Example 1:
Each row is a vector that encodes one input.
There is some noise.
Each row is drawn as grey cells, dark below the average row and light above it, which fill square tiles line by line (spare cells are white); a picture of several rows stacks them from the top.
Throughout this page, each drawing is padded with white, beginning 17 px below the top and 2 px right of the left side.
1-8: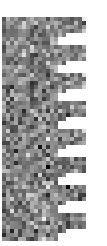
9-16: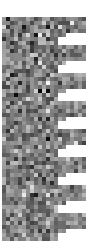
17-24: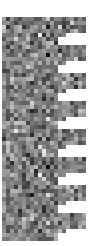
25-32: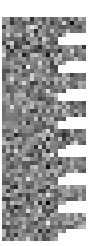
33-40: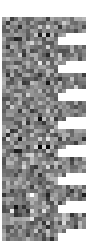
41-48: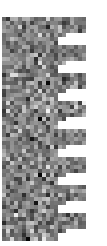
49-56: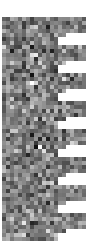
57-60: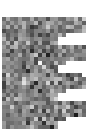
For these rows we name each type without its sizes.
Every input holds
either a point on a circle, or a point on a line.
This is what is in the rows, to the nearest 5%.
About 50% of them hold a point on a circle. The rest hold a point on a line.
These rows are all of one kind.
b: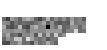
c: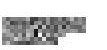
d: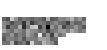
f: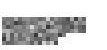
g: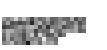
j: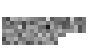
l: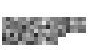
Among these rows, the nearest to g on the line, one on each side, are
c and d.
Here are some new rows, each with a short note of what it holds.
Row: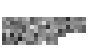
a point on a line
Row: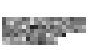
a point on a circle
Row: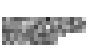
a point on a circle
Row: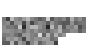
a point on a line
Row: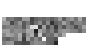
a point on a line
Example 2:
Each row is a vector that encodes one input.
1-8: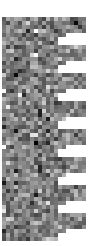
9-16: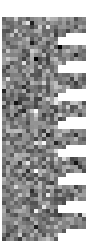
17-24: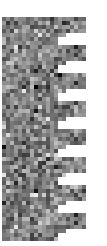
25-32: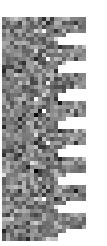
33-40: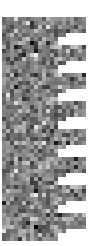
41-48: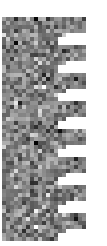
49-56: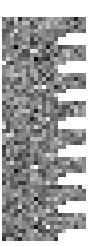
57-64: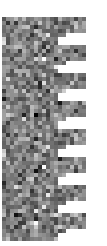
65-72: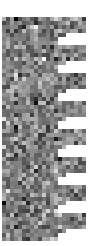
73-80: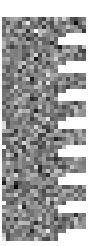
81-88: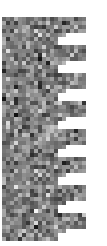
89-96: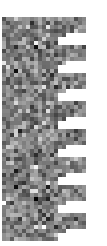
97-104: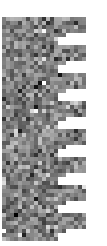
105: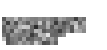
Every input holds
either a point on a 3-point line and a point on a 6-point line, or a point on a 9-point line.
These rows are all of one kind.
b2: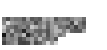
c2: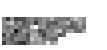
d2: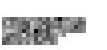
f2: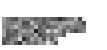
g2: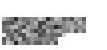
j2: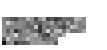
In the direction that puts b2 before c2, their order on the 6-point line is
d2, f2, g2, j2, b2, c2.
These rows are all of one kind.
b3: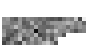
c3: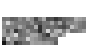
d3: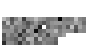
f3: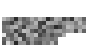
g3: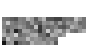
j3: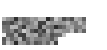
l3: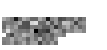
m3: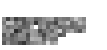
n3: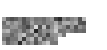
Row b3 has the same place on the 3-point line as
c3, g3 and m3.
